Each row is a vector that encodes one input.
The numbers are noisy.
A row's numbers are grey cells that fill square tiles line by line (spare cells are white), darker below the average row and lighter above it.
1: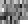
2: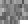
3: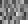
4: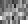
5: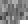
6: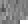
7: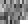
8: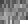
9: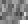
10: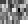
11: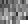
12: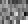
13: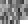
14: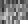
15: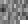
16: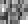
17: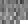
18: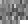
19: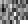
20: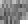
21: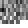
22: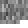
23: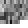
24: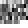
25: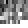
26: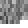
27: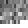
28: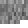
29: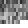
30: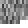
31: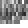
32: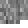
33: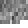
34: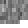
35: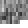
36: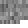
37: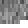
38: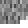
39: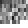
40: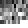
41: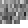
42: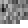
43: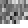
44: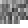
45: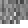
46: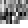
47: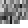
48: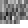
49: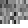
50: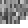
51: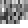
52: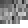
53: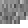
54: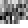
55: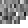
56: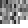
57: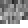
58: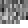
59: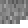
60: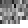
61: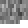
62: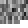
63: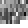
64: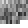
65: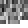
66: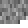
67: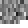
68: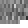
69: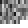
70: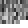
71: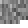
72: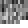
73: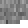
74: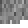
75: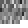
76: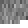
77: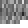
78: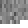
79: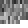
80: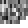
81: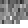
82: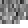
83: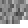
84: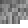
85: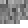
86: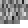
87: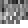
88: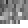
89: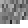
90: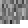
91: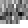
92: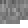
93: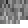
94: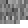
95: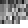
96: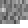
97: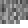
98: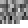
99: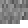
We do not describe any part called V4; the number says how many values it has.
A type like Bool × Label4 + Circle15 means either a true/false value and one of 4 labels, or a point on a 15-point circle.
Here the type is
Bool × (Tree7 + Unit) × V4.
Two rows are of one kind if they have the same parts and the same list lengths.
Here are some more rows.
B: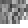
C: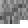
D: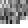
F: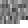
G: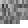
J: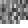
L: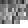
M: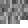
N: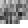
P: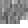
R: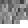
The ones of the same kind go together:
B, D, G, N, P
C, F, J, L, M, R

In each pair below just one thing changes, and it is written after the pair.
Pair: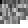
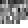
the true/false value
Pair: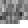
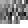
the node of the tree
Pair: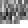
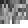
the value of V4
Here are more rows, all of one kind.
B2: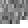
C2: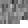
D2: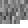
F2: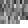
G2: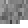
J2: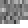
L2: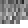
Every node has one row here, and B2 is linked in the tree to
C2 and D2.
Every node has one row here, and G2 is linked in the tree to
D2 and L2.
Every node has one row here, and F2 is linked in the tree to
D2 and J2.
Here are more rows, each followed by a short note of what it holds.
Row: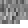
a true/false value and a value of V4
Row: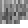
a true/false value and a value of V4
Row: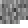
a node of a 7-node tree, a true/false value and a value of V4
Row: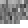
a true/false value and a value of V4
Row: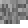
a true/false value and a value of V4
